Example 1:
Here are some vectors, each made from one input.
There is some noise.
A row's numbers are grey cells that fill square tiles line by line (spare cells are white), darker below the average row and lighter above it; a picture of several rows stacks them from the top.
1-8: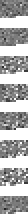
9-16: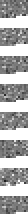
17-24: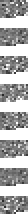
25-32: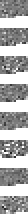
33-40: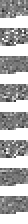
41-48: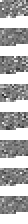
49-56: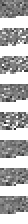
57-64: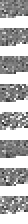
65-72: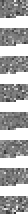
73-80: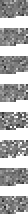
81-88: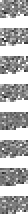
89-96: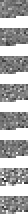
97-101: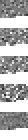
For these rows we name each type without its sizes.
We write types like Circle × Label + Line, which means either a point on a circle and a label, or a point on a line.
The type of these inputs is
Bool × Label.
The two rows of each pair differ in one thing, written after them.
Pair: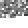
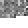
the true/false value
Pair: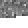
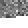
the true/false value
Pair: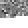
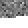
the label
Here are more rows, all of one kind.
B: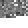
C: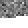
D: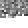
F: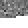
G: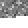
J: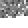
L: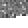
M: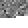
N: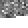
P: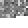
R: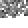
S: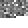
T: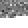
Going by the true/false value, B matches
C, D, N and T.
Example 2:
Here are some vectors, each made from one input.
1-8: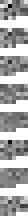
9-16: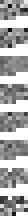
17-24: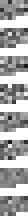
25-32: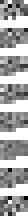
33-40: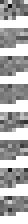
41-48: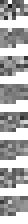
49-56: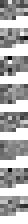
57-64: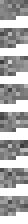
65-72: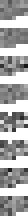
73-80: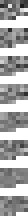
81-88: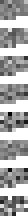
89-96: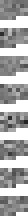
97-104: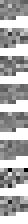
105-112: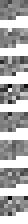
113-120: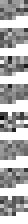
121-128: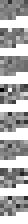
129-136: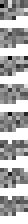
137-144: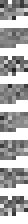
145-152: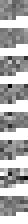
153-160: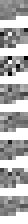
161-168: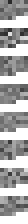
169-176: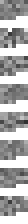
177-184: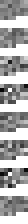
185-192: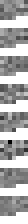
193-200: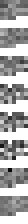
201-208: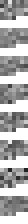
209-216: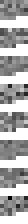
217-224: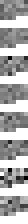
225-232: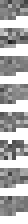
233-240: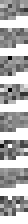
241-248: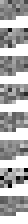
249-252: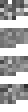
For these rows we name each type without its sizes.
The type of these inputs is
List(Circle).
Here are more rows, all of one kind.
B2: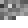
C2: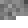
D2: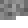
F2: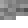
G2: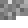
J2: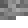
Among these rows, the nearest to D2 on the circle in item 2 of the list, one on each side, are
C2 and J2.
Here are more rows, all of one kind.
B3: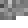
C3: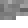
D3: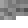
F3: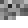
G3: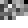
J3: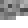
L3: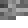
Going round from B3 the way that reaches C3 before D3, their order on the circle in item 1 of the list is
B3, G3, C3, J3, L3, F3, D3.
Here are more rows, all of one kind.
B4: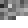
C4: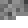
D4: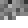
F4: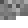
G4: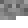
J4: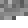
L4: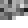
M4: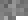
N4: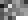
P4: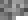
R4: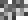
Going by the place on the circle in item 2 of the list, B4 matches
D4, G4, J4 and M4.
